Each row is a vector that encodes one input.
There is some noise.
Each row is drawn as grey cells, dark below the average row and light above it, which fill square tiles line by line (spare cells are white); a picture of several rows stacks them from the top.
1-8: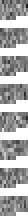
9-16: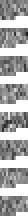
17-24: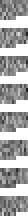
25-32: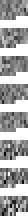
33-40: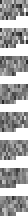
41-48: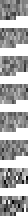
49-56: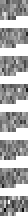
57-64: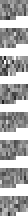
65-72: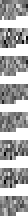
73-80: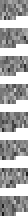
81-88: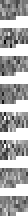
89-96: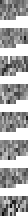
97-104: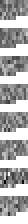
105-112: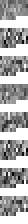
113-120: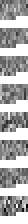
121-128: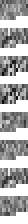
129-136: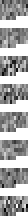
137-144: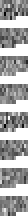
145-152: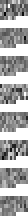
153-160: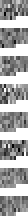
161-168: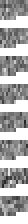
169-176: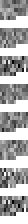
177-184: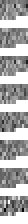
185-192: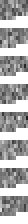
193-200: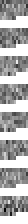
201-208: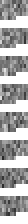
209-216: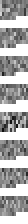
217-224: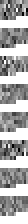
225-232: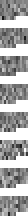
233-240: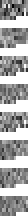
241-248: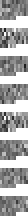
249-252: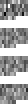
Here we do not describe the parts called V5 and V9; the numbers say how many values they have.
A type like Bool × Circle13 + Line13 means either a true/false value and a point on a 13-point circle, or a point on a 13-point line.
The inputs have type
(Bool × Bool × Bool + V9) × V5 + Label8.
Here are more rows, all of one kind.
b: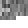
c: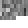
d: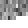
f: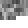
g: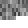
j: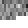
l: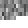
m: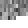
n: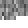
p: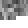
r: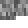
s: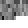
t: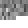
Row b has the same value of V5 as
c, l, n and t.
